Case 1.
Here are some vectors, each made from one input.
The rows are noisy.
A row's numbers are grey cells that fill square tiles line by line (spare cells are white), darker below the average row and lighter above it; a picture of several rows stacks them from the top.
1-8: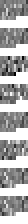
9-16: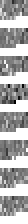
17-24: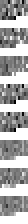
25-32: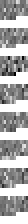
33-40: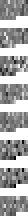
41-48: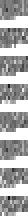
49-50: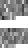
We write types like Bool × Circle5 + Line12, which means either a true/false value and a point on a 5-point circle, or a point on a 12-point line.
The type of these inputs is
Tree9 + Unit.
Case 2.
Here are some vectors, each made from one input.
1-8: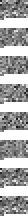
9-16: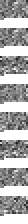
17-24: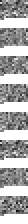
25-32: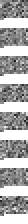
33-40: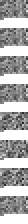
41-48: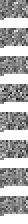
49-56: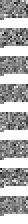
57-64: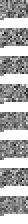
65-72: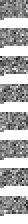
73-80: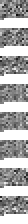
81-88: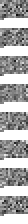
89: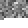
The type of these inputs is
Line8.
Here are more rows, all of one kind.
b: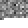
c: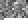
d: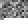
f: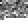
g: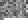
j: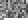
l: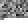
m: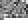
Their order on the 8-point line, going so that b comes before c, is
f, m, j, b, g, c, d, l.
